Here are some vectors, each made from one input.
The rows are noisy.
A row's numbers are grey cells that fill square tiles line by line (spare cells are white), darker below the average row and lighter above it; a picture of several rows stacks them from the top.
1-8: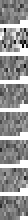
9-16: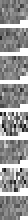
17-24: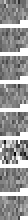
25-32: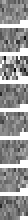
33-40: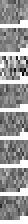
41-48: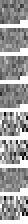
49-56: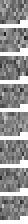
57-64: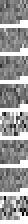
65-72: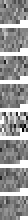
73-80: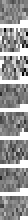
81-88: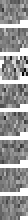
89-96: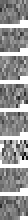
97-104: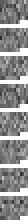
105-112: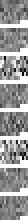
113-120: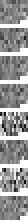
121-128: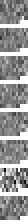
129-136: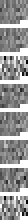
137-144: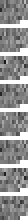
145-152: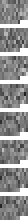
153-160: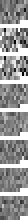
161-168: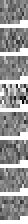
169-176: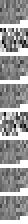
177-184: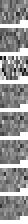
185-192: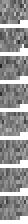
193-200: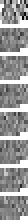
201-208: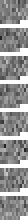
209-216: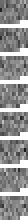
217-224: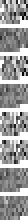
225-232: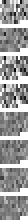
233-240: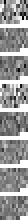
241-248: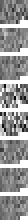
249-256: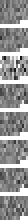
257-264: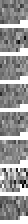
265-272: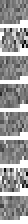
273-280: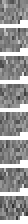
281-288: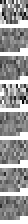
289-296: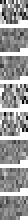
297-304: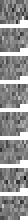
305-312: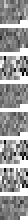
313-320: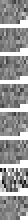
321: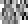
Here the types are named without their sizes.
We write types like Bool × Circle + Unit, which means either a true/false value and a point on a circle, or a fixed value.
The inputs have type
(Circle + Unit) × Line + Label.
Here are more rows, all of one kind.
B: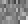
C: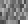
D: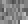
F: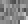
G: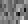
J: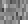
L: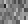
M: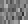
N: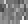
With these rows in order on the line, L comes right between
B and C.
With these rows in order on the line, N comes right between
J and M.
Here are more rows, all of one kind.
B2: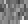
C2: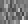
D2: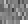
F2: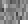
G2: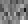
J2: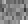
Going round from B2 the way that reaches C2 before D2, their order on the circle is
B2, J2, G2, F2, C2, D2.
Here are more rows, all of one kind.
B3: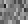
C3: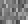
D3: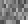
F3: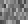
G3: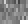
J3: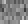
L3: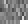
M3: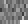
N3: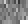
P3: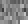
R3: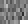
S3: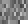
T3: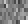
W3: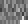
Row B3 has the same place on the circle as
G3, N3 and T3.
